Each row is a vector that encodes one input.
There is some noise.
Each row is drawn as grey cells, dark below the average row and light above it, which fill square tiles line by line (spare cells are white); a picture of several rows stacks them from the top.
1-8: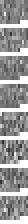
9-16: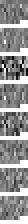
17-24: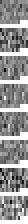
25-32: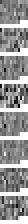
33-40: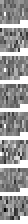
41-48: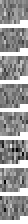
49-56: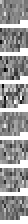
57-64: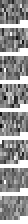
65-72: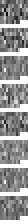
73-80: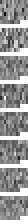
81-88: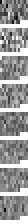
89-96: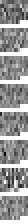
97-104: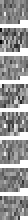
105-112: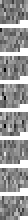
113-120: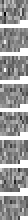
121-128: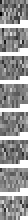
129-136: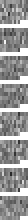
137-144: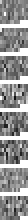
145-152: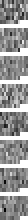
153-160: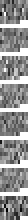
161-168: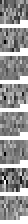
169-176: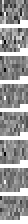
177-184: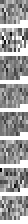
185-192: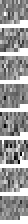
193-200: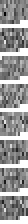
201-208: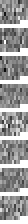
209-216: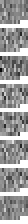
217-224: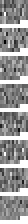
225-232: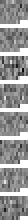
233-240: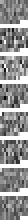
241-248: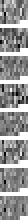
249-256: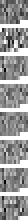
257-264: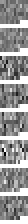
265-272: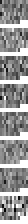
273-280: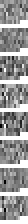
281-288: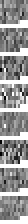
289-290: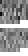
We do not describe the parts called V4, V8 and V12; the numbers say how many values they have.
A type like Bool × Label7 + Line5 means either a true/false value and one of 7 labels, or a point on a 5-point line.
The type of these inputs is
Bool × (Label7 × V8 × V12 + Line11 × V4).
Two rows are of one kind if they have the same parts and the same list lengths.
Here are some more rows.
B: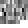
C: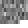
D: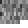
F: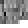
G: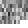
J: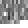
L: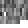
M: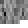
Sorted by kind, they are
B, D, F, M
C, G, J, L

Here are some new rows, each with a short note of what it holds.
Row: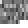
one of 7 labels, a true/false value, a value of V8 and a value of V12
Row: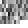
one of 7 labels, a true/false value, a value of V8 and a value of V12
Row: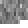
one of 7 labels, a true/false value, a value of V8 and a value of V12
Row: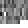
one of 7 labels, a true/false value, a value of V8 and a value of V12
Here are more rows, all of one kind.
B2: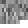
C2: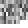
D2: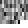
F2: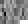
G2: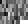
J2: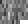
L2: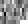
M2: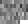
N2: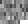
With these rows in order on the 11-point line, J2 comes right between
L2 and M2.
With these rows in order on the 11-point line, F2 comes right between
G2 and L2.
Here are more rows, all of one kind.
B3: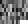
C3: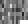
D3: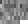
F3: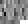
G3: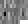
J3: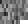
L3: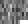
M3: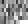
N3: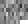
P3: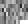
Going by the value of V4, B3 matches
L3, N3 and P3.
